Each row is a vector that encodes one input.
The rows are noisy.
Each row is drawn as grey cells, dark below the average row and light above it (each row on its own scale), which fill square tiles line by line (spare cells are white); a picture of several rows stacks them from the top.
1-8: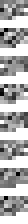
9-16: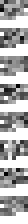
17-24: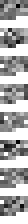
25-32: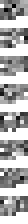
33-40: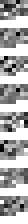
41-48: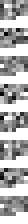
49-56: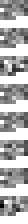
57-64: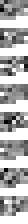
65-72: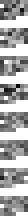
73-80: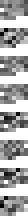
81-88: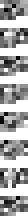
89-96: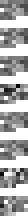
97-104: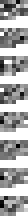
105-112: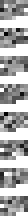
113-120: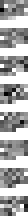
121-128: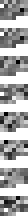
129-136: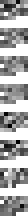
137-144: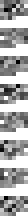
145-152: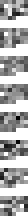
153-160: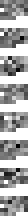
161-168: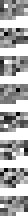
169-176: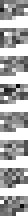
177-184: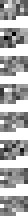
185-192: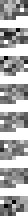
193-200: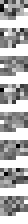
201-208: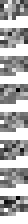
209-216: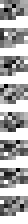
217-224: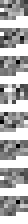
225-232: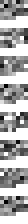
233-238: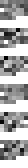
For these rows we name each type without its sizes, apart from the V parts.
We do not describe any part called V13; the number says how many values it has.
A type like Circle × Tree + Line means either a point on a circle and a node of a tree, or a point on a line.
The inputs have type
Bool × Bool × Bool + (Circle + Unit) × V13.
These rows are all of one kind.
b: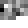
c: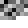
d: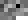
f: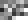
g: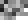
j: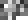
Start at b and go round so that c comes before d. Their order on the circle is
b, f, g, c, d, j.
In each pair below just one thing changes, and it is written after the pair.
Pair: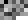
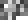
the place on the circle
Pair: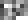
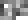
the value of V13
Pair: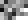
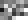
the place on the circle
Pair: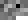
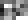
the place on the circle
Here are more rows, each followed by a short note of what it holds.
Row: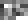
a point on a circle and a value of V13
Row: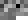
a point on a circle and a value of V13
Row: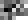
three true/false values
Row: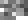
a value of V13
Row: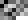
a point on a circle and a value of V13
